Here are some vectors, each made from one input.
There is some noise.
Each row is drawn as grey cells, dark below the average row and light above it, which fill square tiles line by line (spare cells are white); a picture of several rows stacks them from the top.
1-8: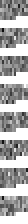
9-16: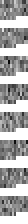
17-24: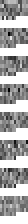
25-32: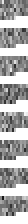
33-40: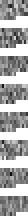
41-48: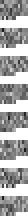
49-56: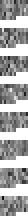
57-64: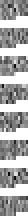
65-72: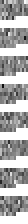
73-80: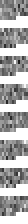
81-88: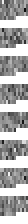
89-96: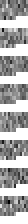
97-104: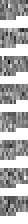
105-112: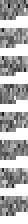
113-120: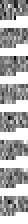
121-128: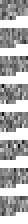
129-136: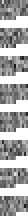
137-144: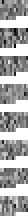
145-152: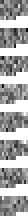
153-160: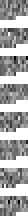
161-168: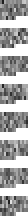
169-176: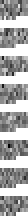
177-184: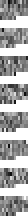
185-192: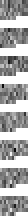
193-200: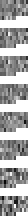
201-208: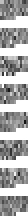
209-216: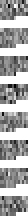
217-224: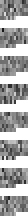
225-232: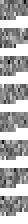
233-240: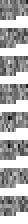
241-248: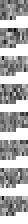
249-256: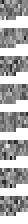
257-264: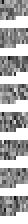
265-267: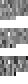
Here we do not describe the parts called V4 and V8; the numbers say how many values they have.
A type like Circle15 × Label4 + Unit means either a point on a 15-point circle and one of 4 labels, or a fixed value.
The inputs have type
Bool × (Label10 × Label10 × Label10 + Unit) × V4 + V8.
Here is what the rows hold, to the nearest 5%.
About 70% of them hold a true/false value and a value of V4, together with either a fixed value, or three labels (each one of 10). The rest hold a value of V8.
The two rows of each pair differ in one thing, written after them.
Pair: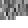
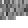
the true/false value
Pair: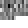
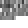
the true/false value
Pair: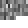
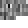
one of the three labels
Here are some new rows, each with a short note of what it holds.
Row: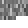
three labels (each one of 10), a true/false value and a value of V4
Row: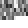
three labels (each one of 10), a true/false value and a value of V4
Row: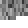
three labels (each one of 10), a true/false value and a value of V4
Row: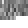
three labels (each one of 10), a true/false value and a value of V4
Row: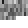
a value of V8
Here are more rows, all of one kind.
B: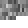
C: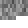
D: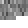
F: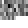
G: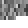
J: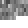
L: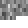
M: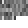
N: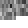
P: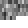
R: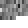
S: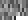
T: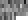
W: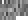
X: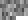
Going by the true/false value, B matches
F, G, P and S.
